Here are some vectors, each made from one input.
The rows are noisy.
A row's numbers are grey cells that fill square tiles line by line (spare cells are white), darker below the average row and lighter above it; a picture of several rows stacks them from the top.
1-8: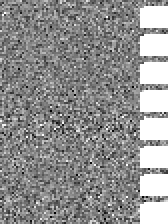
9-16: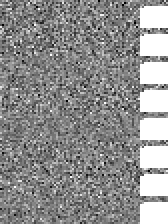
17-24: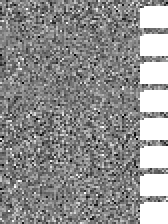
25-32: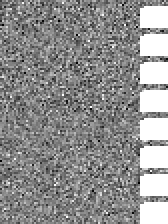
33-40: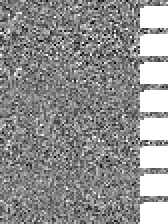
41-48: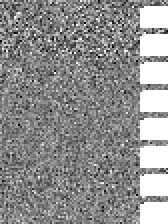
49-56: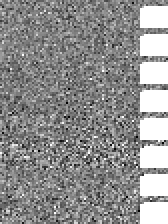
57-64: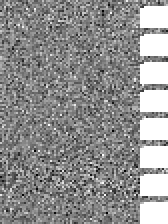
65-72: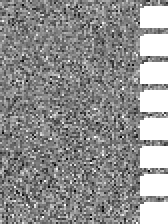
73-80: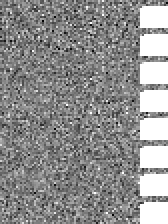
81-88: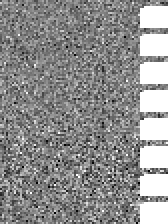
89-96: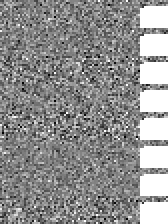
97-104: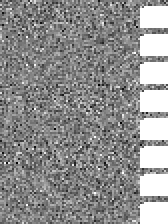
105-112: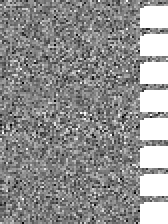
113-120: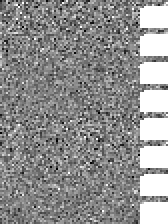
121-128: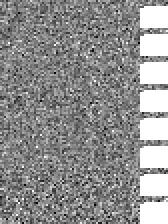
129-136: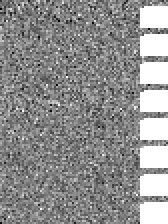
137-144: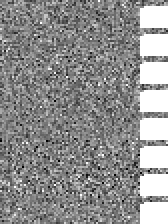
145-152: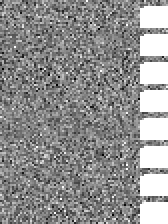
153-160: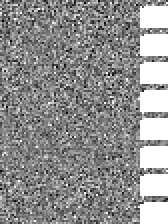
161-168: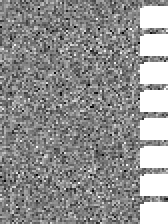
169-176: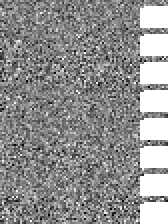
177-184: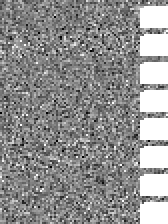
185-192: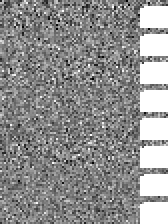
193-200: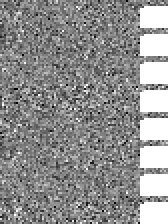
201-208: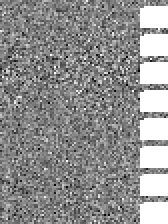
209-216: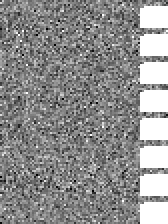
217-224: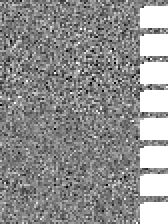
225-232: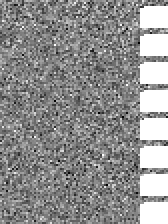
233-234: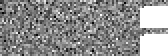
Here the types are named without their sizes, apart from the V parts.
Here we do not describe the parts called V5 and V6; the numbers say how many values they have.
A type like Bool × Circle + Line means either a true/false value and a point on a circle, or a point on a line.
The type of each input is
(Line + V5) × (Line + V6).
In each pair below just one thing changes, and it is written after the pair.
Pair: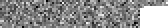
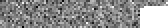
the value of V5
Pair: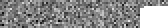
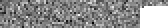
the value of V6
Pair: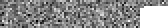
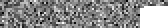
the value of V6
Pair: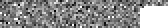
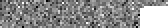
the value of V6
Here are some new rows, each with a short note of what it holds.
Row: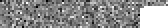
a value of V5 and a value of V6
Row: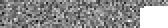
a value of V5 and a value of V6
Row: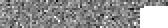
a point on each of two lines
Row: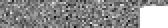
a point on a line and a value of V5
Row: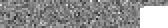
a point on a line and a value of V5
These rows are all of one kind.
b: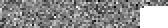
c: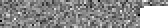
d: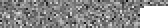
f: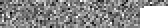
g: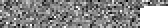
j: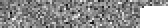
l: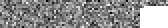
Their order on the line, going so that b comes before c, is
l, b, g, f, d, c, j.
